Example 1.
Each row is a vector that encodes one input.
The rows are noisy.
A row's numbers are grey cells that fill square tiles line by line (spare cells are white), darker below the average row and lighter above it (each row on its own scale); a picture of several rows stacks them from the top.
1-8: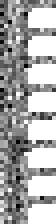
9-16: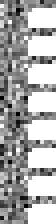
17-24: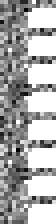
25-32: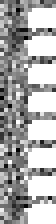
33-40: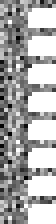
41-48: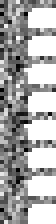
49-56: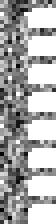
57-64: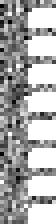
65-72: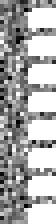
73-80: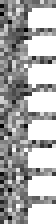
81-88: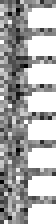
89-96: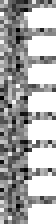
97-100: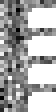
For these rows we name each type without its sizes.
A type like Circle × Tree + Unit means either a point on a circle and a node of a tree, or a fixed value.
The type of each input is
Line.
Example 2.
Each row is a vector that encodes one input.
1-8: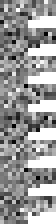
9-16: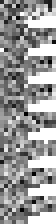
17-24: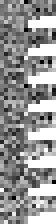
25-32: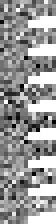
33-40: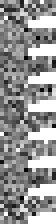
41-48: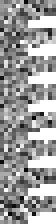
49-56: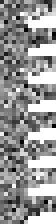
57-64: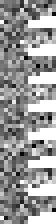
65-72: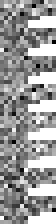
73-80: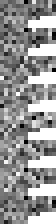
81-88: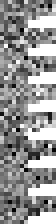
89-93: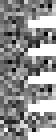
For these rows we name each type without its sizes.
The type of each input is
Circle.
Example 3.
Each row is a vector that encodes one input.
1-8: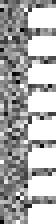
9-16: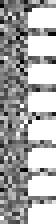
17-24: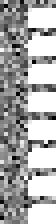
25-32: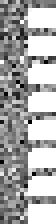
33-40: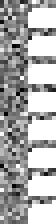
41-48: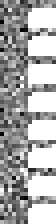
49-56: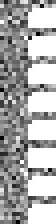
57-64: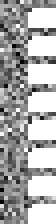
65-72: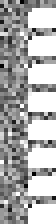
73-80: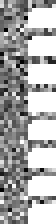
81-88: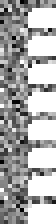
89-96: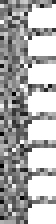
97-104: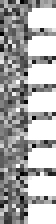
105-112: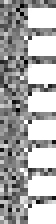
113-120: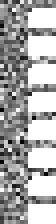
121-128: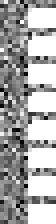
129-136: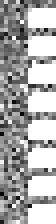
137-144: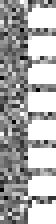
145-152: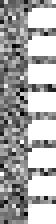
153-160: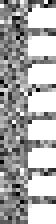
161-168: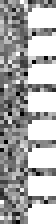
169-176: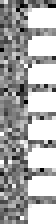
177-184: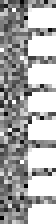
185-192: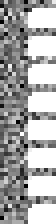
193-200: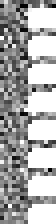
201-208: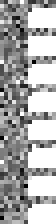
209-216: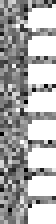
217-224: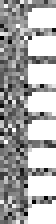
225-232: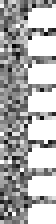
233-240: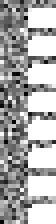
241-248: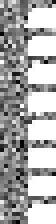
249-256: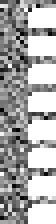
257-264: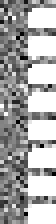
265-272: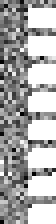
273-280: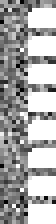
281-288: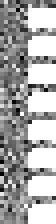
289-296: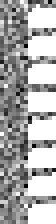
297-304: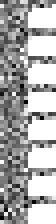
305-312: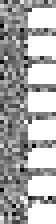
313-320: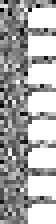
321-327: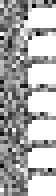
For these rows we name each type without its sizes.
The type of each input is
Line.
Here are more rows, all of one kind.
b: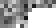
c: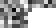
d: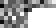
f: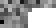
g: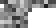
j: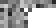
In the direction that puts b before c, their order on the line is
d, f, b, j, g, c.
